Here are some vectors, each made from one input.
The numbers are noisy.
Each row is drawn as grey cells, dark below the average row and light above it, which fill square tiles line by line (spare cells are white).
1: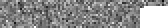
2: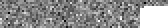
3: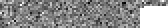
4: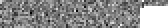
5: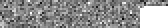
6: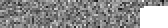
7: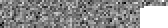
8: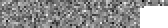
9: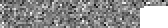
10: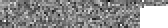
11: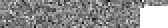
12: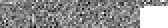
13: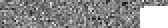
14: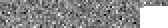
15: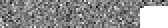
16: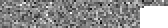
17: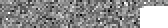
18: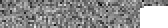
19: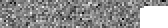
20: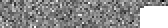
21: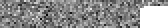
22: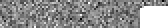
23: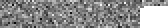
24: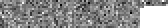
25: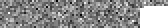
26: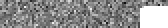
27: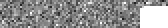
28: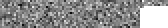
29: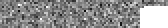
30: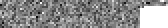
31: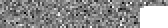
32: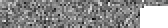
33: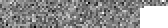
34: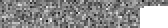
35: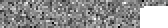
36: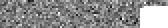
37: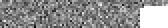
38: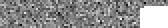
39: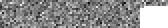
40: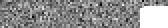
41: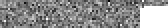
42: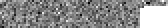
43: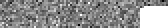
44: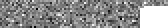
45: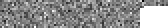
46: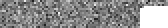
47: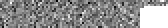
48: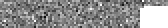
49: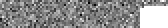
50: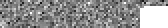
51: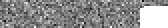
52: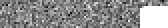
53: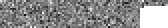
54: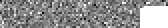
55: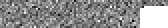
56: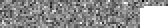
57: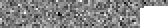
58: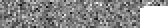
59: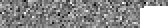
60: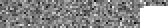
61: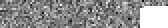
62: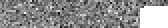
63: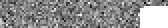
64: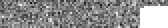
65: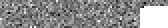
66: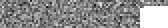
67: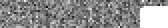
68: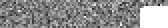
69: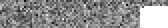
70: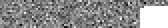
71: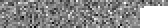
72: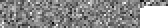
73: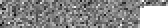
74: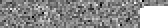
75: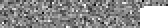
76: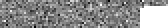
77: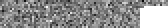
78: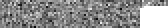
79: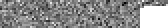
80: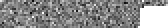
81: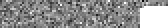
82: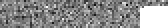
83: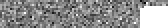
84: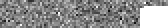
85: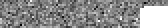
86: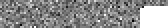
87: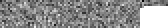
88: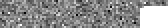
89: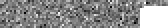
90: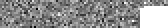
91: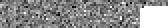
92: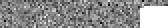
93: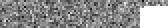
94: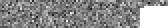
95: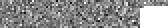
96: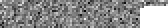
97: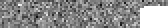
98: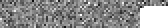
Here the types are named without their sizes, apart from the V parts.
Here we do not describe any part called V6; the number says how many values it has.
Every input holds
three true/false values, together with either a node of a tree, or a value of V6.
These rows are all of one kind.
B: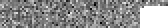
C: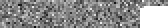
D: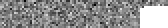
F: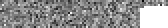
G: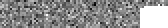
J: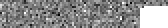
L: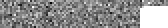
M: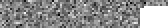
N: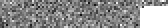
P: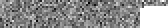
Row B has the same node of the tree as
D, G, M and P.
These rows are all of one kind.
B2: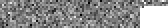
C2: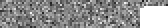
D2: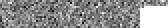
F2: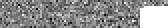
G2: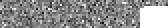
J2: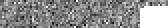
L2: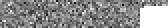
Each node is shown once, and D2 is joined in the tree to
C2 and L2.
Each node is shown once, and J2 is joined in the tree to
C2 and F2.
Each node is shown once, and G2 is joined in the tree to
B2.
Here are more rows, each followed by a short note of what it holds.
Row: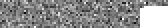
three true/false values and a value of V6
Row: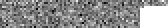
a node of a tree and three true/false values
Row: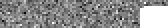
three true/false values and a value of V6
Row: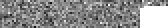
a node of a tree and three true/false values
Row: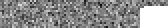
three true/false values and a value of V6
